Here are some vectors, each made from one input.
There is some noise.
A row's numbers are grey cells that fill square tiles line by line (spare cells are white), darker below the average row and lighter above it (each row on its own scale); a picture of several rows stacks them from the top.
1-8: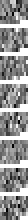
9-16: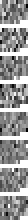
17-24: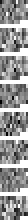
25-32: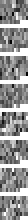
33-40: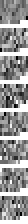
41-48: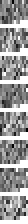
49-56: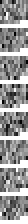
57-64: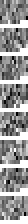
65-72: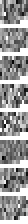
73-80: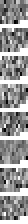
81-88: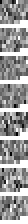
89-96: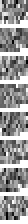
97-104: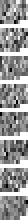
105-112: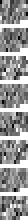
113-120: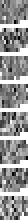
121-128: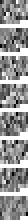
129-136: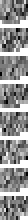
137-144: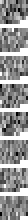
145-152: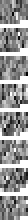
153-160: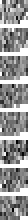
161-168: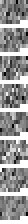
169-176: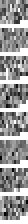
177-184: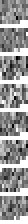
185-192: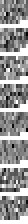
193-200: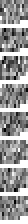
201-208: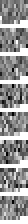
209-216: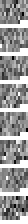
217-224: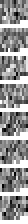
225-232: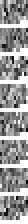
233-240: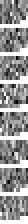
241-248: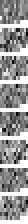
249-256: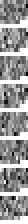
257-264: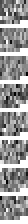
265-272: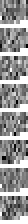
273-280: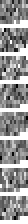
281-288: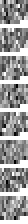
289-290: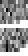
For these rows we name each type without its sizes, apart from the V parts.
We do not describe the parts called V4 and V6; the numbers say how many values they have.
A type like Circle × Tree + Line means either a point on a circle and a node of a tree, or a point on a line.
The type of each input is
(Bool × Bool × Bool × Bool + Unit) × V4 + Line × V6.
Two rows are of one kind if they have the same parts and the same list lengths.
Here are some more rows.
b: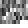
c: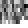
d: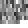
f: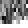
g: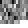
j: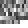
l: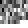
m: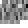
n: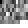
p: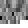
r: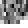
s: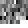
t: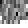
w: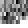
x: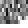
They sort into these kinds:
b, c, d, m, r, w, x
f, g, j, l, n, t
p, s

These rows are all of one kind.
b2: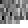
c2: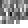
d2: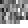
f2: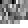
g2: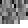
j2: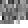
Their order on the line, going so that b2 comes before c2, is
d2, b2, j2, g2, f2, c2.
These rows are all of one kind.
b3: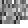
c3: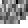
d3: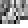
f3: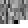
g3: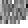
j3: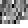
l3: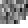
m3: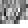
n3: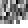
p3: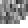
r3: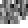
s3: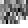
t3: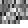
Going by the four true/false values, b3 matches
c3, g3, n3 and p3.
